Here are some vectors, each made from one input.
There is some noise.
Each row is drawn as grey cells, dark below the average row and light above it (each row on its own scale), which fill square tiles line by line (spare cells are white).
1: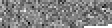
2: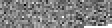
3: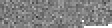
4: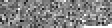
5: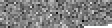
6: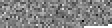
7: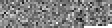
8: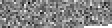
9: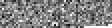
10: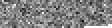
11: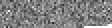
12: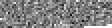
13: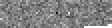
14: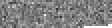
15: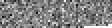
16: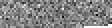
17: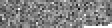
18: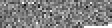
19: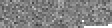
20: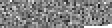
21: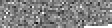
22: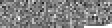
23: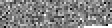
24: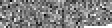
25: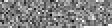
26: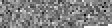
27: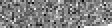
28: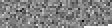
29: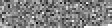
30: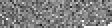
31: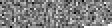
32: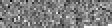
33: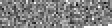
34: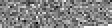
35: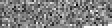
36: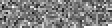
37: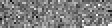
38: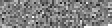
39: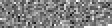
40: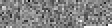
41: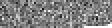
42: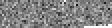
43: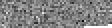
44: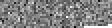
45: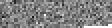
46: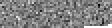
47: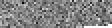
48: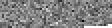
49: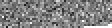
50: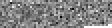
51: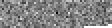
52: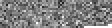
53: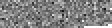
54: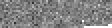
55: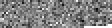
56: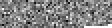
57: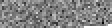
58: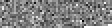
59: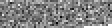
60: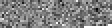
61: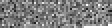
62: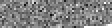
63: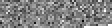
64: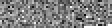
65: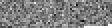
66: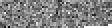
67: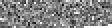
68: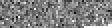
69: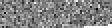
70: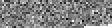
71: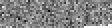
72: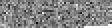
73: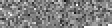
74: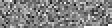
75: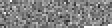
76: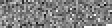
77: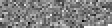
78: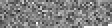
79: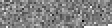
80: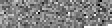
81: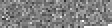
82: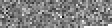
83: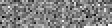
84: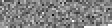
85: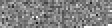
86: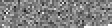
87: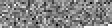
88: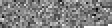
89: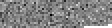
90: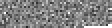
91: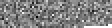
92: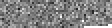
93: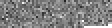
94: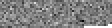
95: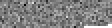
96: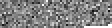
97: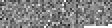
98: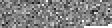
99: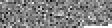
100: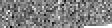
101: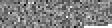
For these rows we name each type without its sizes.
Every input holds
three labels and a true/false value.
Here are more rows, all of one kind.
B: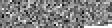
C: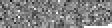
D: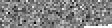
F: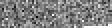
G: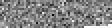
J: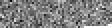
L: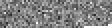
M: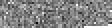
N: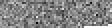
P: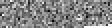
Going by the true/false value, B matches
C, F, G and P.
